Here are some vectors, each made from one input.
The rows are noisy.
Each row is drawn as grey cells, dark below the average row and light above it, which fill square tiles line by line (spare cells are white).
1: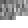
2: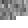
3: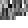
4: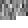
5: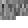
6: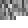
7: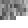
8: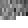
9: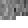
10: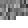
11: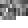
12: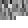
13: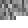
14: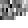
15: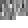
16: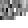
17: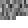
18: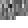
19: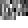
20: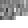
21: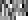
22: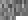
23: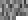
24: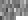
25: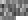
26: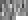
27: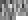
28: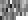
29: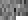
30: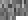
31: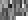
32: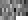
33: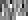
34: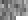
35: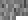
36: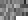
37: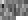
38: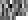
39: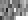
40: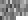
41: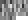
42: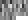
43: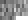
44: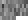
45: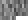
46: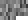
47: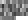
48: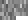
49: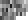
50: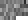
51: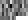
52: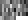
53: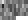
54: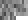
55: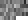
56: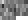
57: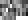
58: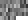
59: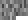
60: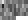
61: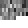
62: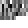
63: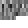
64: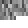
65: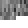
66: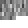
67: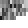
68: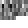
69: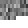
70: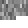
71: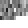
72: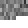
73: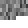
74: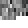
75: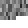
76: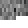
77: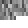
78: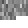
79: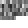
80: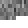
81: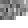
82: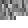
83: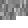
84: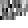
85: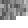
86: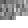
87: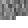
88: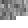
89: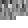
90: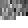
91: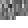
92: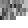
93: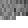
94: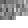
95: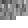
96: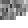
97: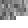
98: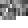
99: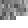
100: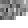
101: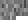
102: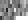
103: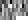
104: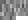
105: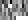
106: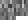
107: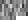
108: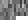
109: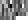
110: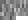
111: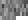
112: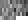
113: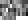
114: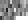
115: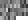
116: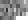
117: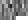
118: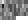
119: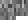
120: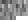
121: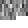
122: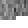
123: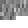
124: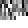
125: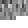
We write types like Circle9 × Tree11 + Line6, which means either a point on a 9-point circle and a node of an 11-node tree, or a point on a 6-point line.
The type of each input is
Line10 + Tree10.
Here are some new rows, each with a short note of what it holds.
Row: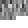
a point on a 10-point line
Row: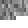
a point on a 10-point line
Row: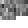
a node of a 10-node tree
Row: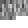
a point on a 10-point line
